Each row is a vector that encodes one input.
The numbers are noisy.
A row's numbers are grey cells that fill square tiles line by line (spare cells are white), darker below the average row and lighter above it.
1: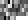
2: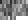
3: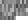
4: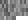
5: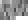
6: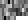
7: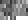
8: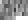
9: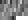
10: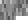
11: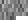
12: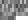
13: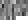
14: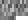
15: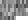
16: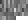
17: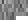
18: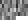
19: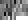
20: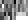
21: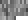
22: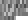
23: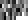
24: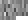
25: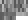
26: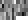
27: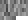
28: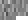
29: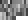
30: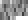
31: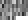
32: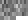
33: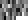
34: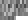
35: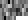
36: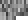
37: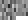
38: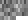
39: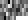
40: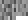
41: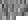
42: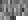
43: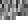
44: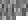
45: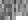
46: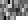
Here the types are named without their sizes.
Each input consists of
a list of points on a line.
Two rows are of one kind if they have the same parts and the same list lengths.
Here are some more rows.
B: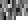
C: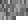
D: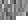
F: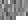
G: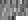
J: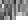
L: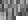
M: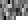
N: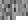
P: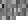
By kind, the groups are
B, M
C, G, L, P
D, F, J, N

